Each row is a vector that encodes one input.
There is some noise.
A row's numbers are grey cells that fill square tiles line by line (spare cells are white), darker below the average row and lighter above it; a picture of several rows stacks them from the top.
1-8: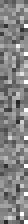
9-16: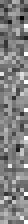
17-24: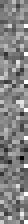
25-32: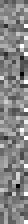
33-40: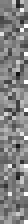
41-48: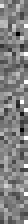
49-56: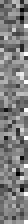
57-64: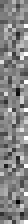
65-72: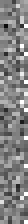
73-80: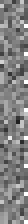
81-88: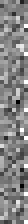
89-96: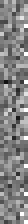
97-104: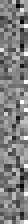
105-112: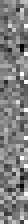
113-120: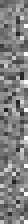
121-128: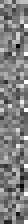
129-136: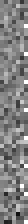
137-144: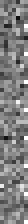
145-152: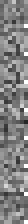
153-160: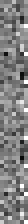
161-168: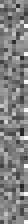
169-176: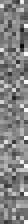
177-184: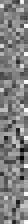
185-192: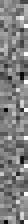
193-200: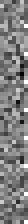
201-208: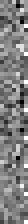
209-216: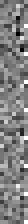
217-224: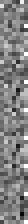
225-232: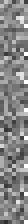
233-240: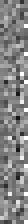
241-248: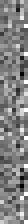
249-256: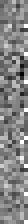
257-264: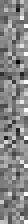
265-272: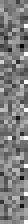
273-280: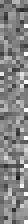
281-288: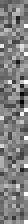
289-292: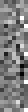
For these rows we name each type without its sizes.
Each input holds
a node of each of two trees.
